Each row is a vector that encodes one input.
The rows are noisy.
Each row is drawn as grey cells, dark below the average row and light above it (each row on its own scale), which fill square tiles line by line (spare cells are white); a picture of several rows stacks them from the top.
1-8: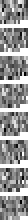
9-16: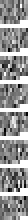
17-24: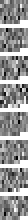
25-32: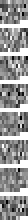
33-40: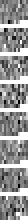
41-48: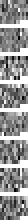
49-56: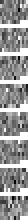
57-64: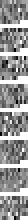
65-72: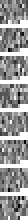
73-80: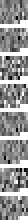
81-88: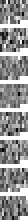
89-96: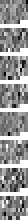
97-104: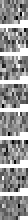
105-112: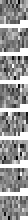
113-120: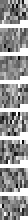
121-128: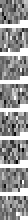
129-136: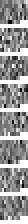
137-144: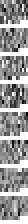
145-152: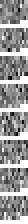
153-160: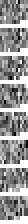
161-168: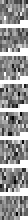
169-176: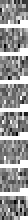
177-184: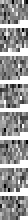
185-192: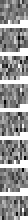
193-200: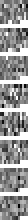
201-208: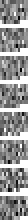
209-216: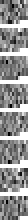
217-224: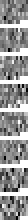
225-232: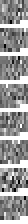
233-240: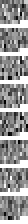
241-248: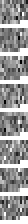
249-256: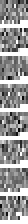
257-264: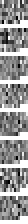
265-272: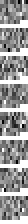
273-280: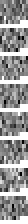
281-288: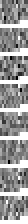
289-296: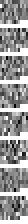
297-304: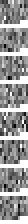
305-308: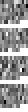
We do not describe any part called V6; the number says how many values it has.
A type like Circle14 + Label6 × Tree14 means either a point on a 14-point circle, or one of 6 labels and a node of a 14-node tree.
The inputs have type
Bool × (Circle9 + V6) + Unit.
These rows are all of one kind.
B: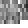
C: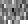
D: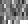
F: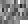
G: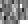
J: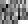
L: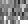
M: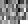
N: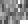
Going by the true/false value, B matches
G and N.
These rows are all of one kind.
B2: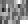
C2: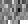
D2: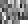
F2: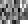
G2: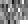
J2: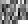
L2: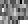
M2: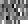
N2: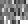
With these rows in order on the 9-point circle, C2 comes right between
B2 and N2.
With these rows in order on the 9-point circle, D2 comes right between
B2 and M2.
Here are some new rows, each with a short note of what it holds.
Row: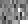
a true/false value and a value of V6
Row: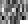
a fixed value
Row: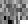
a true/false value and a value of V6
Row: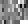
a point on a 9-point circle and a true/false value
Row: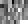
a point on a 9-point circle and a true/false value
